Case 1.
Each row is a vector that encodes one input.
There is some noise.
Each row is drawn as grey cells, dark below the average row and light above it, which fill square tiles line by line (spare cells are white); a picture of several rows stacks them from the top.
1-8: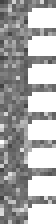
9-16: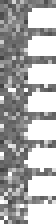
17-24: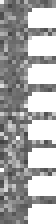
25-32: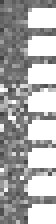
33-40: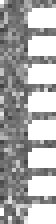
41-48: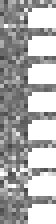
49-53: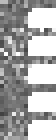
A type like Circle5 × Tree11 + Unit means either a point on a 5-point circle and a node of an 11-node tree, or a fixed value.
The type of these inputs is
Bool × Bool × Bool × Bool.
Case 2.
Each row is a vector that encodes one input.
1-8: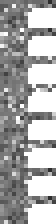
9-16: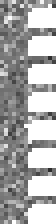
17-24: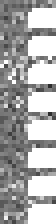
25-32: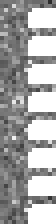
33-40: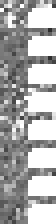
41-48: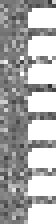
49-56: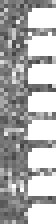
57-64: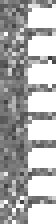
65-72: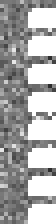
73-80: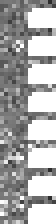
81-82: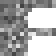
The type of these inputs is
Label9.
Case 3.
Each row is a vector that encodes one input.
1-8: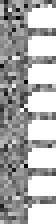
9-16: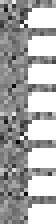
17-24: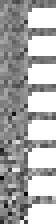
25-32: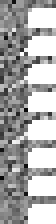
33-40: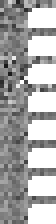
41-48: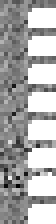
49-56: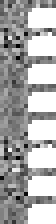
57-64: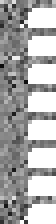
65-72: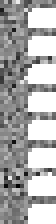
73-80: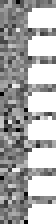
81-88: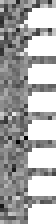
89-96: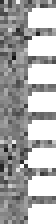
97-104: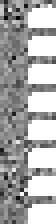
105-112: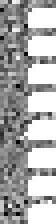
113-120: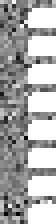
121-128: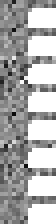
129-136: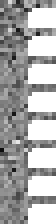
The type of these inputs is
Circle11 + Unit.
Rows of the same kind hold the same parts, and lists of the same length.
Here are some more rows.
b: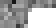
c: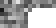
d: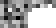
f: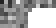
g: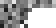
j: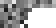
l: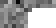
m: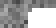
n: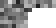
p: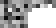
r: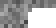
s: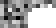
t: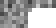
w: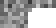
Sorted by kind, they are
b, c, f, g, j, l, m, n, r, t, w
d, p, s

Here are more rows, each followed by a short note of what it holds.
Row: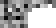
a fixed value
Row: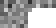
a point on an 11-point circle
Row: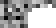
a fixed value
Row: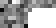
a point on an 11-point circle
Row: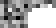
a fixed value
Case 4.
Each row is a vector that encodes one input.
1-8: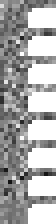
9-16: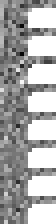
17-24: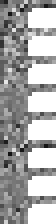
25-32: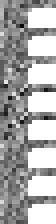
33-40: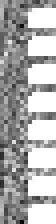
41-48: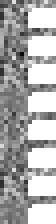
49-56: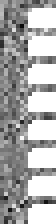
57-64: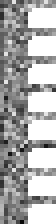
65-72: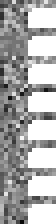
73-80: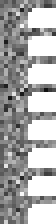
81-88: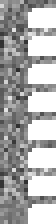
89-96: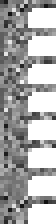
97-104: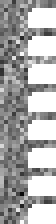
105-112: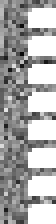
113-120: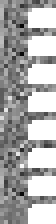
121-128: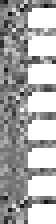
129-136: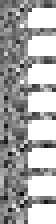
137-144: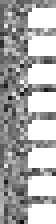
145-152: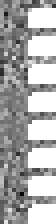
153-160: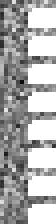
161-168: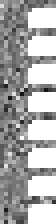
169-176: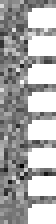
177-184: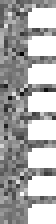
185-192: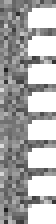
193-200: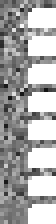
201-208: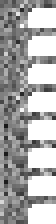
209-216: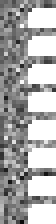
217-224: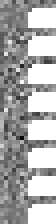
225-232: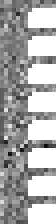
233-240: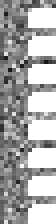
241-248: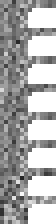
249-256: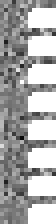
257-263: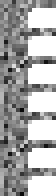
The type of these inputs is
Tree10.
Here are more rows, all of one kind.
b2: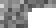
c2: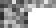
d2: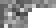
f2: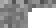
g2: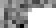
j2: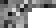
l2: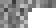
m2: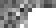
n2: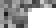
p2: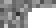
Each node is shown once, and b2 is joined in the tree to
f2 and g2.
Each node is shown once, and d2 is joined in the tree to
c2 and p2.
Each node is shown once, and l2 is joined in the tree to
f2 and m2.
